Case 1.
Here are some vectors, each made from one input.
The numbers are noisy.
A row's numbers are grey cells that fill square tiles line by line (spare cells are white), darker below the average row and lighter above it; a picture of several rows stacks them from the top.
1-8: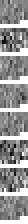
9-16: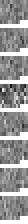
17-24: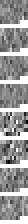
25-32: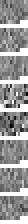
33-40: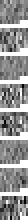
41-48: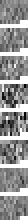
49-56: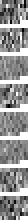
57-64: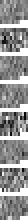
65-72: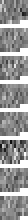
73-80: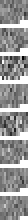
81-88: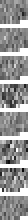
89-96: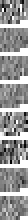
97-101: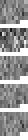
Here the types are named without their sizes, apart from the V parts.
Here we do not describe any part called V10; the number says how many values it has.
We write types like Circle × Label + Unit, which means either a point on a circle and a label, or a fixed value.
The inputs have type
Bool × V10 + Tree + Unit.
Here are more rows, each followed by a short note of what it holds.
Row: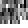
a fixed value
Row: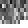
a node of a tree
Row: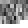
a node of a tree
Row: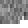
a true/false value and a value of V10
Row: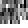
a fixed value
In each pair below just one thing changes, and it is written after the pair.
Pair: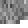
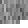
the value of V10
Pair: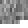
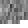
the value of V10
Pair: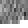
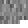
the value of V10
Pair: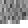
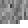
the true/false value
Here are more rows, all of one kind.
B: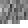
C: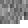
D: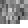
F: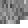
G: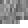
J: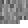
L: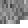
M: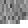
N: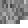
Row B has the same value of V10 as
F, L and N.
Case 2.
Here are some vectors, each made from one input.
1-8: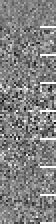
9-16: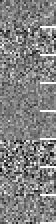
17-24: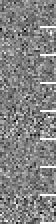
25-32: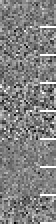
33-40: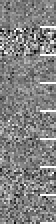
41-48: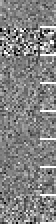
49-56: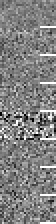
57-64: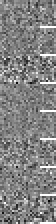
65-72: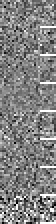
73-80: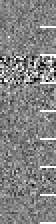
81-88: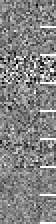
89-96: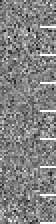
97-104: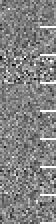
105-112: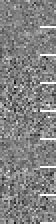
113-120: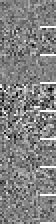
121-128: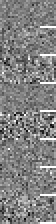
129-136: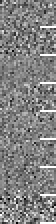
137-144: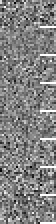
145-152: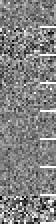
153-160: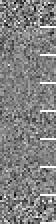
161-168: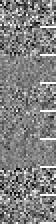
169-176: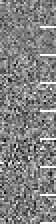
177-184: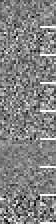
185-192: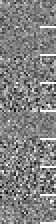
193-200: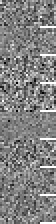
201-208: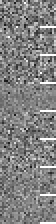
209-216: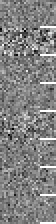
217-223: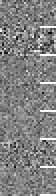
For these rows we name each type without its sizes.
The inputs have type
Bool × Bool × Bool × Circle + Label.
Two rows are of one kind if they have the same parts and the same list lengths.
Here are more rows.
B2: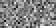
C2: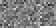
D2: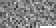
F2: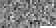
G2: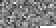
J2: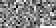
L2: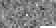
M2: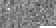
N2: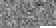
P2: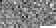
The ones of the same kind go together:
B2, C2, D2, F2, J2, L2, M2, N2
G2, P2

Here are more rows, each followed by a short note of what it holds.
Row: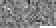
a point on a circle and three true/false values
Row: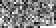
a label
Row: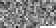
a point on a circle and three true/false values
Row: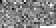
a label
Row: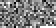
a label
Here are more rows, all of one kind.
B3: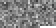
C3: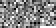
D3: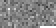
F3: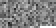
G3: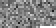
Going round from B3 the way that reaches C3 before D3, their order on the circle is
B3, F3, C3, D3, G3.
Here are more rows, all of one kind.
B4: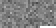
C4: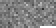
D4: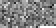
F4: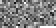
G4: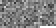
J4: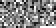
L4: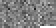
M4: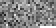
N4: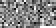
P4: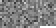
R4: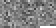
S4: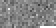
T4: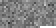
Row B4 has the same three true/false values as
D4, G4 and N4.
